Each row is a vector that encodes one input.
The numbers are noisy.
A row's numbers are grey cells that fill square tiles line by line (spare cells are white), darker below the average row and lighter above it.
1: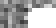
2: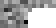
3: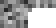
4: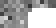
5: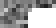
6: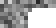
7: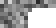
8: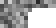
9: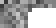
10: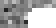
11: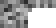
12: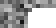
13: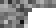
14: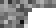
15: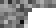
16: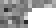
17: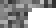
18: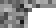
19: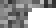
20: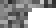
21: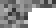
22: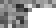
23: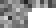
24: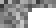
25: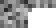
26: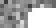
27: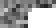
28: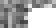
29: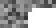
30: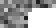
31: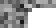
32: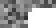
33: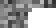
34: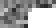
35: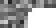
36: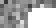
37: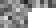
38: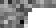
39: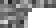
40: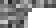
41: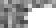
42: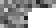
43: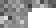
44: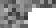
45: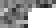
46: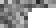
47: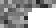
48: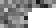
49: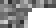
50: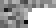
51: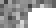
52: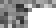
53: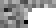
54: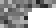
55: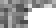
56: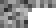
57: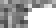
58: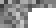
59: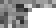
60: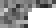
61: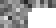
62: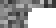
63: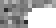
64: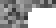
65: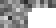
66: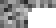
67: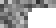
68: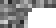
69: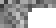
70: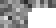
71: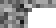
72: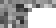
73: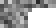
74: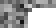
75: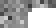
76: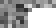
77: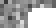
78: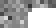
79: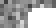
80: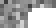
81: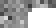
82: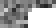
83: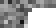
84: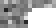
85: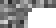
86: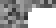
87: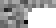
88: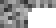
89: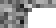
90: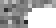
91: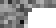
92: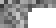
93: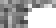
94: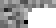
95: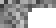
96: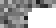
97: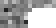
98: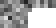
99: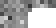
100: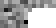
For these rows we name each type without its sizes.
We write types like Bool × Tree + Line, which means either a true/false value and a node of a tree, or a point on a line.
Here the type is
Circle.
